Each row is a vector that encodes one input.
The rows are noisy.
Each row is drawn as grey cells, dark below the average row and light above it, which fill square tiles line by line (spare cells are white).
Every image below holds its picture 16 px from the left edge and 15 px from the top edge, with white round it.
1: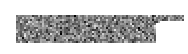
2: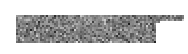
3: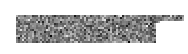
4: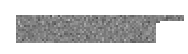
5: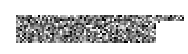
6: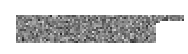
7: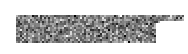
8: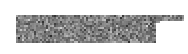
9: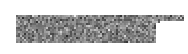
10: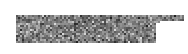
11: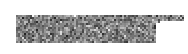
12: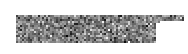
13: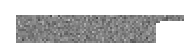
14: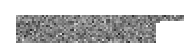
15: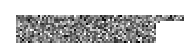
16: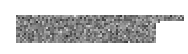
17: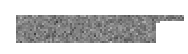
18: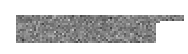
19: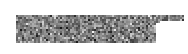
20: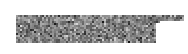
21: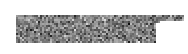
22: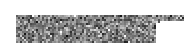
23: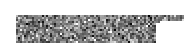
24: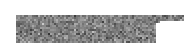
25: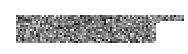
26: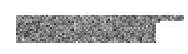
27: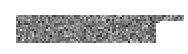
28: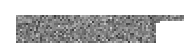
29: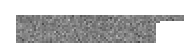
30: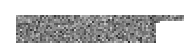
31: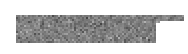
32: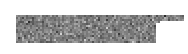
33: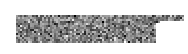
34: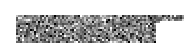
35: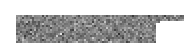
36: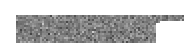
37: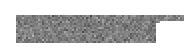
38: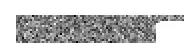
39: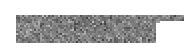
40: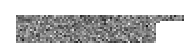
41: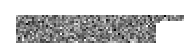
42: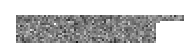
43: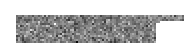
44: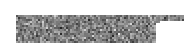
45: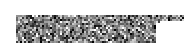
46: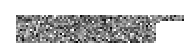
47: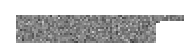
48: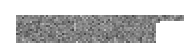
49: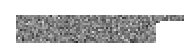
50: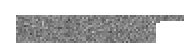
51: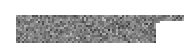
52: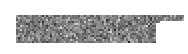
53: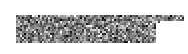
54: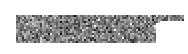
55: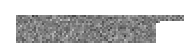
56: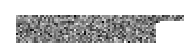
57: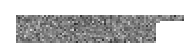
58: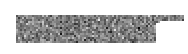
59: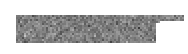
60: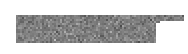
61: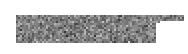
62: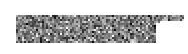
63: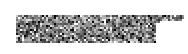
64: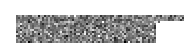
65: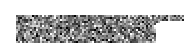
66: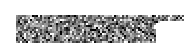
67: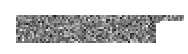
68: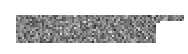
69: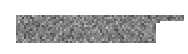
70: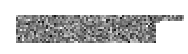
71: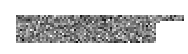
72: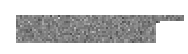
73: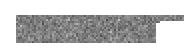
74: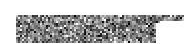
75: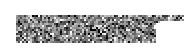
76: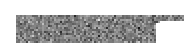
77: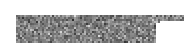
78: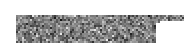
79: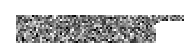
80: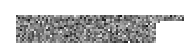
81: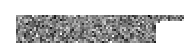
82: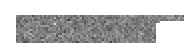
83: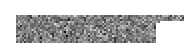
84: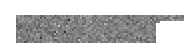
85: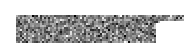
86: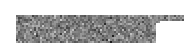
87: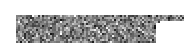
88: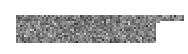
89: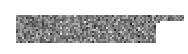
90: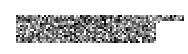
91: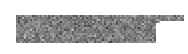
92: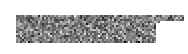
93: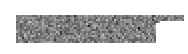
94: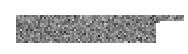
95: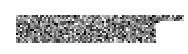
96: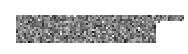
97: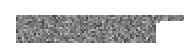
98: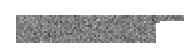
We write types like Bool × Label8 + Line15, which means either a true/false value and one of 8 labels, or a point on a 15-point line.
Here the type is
Bool × (Line5 + Line6).
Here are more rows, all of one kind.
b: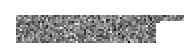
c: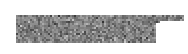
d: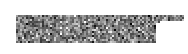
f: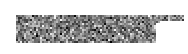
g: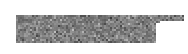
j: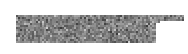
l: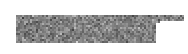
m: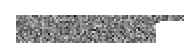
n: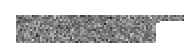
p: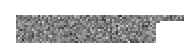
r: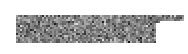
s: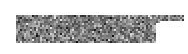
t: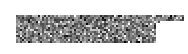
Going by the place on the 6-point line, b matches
g and t.
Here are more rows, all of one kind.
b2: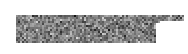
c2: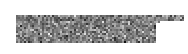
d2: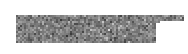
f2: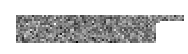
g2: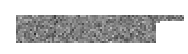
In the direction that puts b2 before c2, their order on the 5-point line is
b2, g2, d2, c2, f2.
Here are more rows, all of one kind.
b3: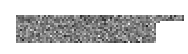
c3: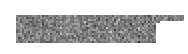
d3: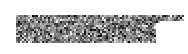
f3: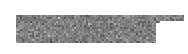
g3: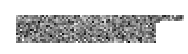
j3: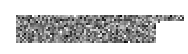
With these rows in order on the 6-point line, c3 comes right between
b3 and f3.
